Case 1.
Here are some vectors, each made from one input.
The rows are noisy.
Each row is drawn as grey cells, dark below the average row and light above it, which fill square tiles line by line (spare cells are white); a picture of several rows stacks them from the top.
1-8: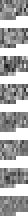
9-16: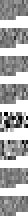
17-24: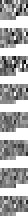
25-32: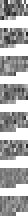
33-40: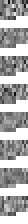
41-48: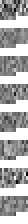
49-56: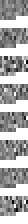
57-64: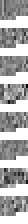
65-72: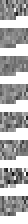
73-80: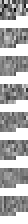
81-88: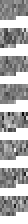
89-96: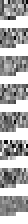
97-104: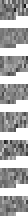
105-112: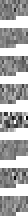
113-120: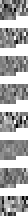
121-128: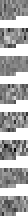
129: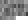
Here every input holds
a node of an 8-node tree.
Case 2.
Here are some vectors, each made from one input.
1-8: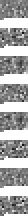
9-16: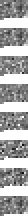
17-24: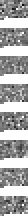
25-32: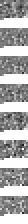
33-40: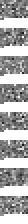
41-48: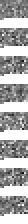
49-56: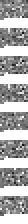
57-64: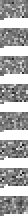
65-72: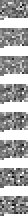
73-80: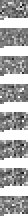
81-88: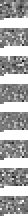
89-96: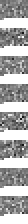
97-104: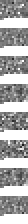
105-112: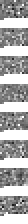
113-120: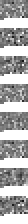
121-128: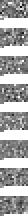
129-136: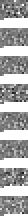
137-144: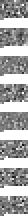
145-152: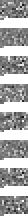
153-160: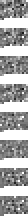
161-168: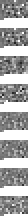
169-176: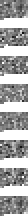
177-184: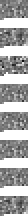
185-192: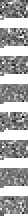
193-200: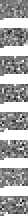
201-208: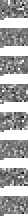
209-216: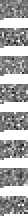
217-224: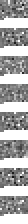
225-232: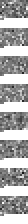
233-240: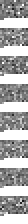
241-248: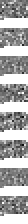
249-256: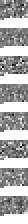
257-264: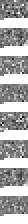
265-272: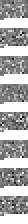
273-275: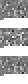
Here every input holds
a point on a 10-point circle.
